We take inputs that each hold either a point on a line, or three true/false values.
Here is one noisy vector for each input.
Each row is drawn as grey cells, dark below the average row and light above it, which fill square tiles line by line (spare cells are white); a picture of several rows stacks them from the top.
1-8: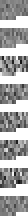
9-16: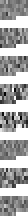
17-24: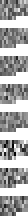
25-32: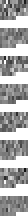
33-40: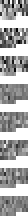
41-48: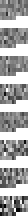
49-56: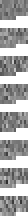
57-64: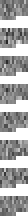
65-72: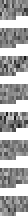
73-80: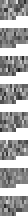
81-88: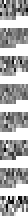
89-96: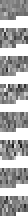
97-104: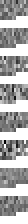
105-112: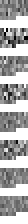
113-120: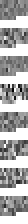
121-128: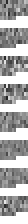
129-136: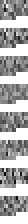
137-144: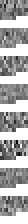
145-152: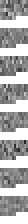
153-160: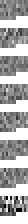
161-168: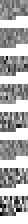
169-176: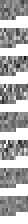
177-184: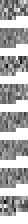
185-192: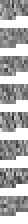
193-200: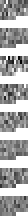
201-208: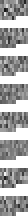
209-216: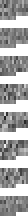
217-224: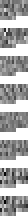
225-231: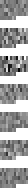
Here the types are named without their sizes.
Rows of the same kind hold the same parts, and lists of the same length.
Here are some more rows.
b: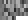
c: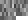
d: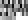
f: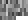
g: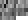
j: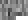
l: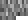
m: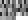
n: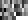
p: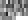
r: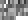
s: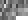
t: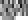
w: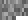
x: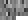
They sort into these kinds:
b, f, j, l, n, r, s, t, w, x
c, d, g, m, p

